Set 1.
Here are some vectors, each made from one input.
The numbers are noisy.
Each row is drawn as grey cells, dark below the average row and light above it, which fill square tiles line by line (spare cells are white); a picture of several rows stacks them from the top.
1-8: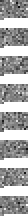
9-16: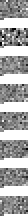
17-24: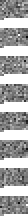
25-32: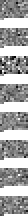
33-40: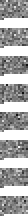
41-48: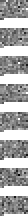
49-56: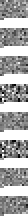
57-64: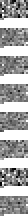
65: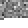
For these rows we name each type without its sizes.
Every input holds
either a point on a circle and a true/false value, or a fixed value.
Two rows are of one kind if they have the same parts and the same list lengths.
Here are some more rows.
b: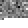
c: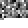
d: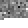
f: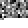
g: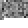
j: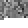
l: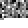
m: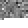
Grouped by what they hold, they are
b, d, g, j, m
c, f, l

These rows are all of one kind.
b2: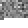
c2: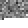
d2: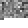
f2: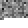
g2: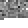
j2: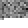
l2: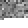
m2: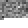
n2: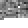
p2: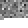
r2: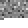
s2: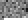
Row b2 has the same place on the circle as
d2 and r2.
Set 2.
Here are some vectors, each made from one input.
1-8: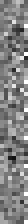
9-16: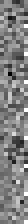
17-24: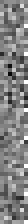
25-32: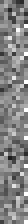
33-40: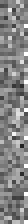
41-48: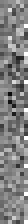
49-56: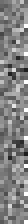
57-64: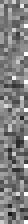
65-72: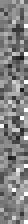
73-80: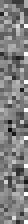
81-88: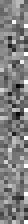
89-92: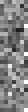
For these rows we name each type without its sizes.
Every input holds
either a point on a line, or a node of a tree.
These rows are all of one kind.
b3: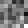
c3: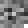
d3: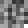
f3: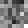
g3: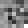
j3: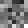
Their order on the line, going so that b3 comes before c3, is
f3, j3, b3, d3, g3, c3.
